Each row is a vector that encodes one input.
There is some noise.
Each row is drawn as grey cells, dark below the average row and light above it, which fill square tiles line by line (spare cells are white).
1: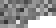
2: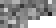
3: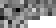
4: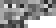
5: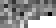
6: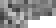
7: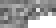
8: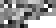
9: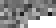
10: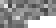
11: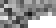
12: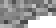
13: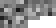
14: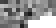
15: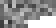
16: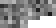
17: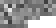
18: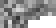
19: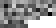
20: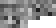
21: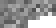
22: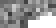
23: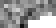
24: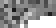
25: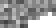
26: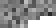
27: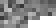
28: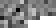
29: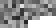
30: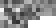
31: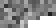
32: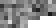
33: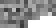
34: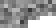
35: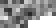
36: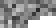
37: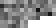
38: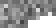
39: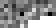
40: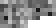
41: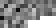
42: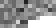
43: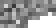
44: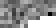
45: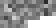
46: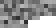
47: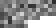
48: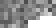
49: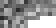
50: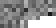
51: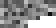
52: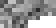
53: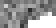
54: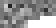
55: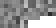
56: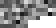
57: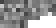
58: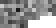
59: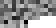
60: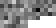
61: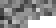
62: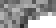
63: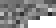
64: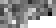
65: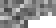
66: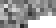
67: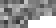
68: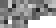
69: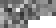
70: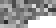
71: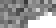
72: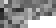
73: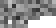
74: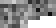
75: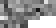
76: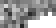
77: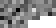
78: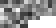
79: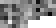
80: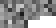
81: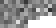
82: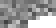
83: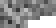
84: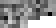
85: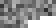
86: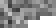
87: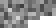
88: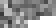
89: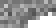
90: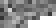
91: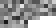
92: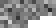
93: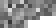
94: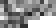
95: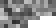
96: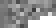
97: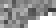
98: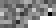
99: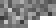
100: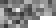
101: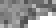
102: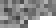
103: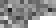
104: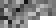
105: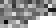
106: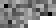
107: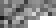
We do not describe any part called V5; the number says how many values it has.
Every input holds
a true/false value, together with either a point on a 7-point line, or a value of V5.
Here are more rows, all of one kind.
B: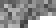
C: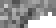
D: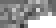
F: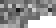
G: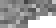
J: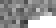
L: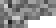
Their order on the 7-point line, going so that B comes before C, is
B, G, C, L, D, J, F.
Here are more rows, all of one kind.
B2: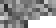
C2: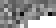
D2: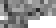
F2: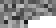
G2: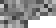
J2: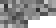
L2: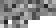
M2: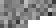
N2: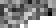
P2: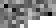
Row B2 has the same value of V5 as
D2, G2, J2 and P2.
